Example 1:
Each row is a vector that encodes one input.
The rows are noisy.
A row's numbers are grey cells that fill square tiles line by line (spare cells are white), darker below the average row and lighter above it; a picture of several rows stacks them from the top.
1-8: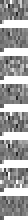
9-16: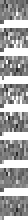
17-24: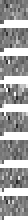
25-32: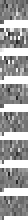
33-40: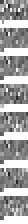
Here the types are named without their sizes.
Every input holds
a point on a line.
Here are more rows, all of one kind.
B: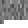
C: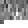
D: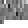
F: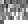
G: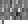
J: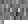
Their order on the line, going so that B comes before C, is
G, J, B, C, F, D.
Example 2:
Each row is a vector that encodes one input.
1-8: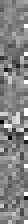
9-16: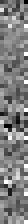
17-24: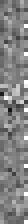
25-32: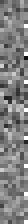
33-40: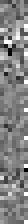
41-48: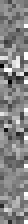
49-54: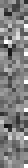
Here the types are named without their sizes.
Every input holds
a label.
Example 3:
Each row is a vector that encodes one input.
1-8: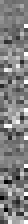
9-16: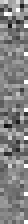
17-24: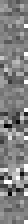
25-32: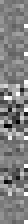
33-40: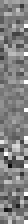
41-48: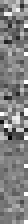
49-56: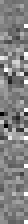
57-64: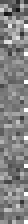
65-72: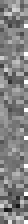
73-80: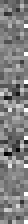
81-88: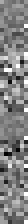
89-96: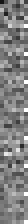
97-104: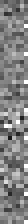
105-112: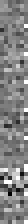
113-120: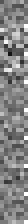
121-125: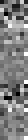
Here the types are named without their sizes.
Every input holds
a point on a line.
